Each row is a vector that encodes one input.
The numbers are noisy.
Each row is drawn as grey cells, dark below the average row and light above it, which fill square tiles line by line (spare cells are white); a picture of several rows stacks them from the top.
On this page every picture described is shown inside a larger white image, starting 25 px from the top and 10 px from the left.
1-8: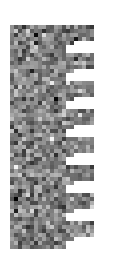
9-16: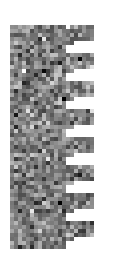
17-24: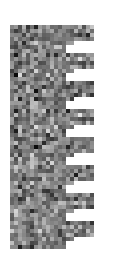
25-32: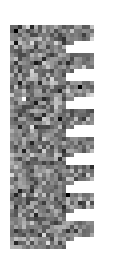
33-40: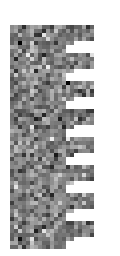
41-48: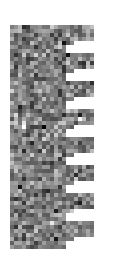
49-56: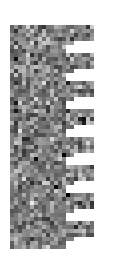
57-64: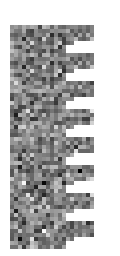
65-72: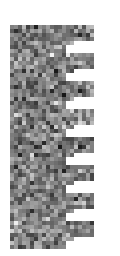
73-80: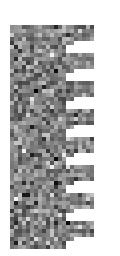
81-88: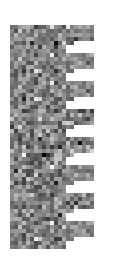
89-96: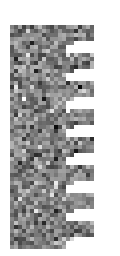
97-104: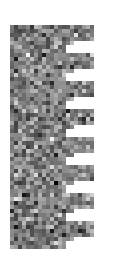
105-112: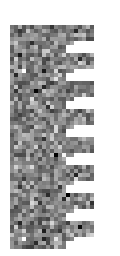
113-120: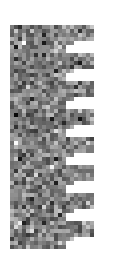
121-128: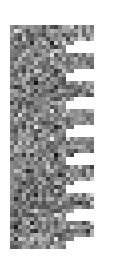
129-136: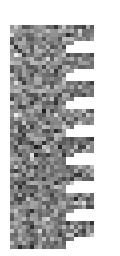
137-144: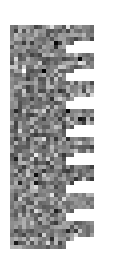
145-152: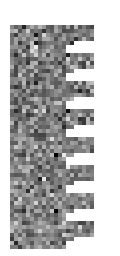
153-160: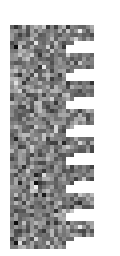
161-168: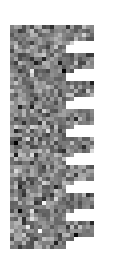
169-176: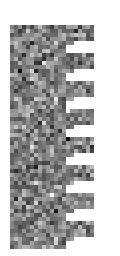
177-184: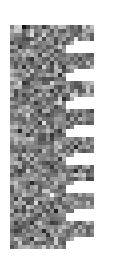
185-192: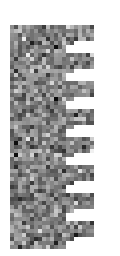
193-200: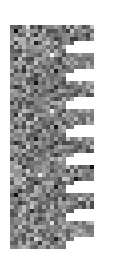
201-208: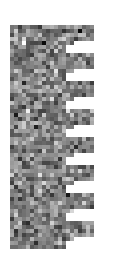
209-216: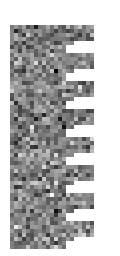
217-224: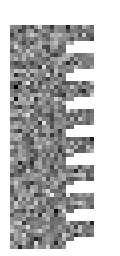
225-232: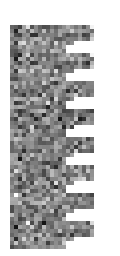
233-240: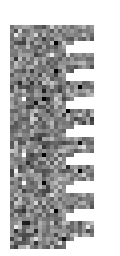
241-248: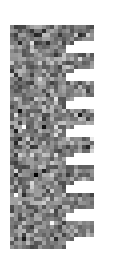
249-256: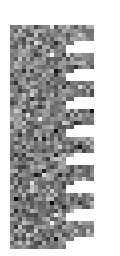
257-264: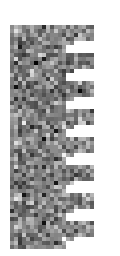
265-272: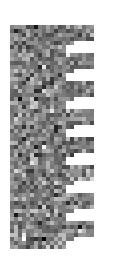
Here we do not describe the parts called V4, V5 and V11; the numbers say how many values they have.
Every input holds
a point on a 6-point line, a value of V4 and a value of V11, together with either a point on a 10-point circle and a true/false value, or a value of V5.
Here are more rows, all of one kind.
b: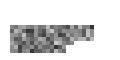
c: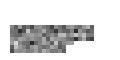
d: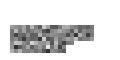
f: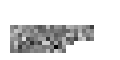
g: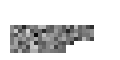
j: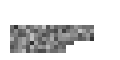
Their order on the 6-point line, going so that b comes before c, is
g, d, f, j, b, c.
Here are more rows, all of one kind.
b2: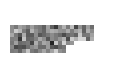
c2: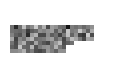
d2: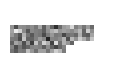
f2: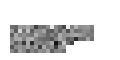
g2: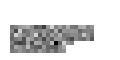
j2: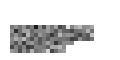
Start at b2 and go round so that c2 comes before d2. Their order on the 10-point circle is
b2, f2, c2, j2, g2, d2.
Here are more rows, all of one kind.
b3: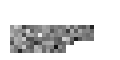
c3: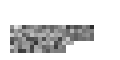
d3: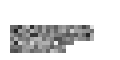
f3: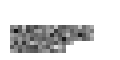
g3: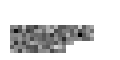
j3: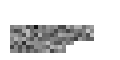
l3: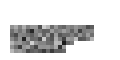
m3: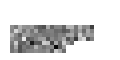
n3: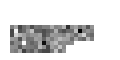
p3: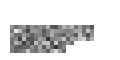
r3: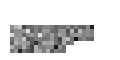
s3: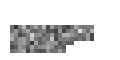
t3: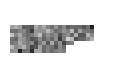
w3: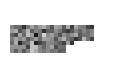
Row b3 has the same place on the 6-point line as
l3, p3 and w3.
